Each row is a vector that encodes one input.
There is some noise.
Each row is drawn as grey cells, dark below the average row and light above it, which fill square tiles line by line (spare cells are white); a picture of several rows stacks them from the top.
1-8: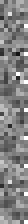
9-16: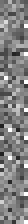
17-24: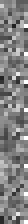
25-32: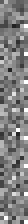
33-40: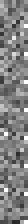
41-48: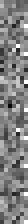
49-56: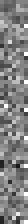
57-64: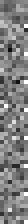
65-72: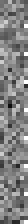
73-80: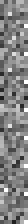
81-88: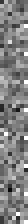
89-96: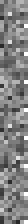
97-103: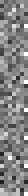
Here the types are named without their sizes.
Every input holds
either a label, or a point on a line and a true/false value.
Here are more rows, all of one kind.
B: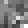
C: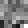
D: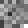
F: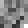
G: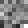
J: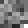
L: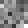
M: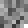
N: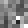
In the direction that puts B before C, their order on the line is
N, B, C, J, G, D, L, M, F.
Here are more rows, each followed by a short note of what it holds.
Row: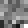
a point on a line and a true/false value
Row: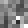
a point on a line and a true/false value
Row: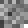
a point on a line and a true/false value
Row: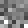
a label
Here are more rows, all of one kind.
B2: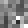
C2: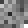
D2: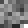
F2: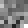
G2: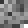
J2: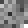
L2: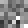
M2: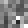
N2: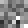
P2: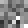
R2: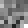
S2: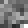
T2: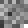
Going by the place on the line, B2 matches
L2, M2, N2 and P2.
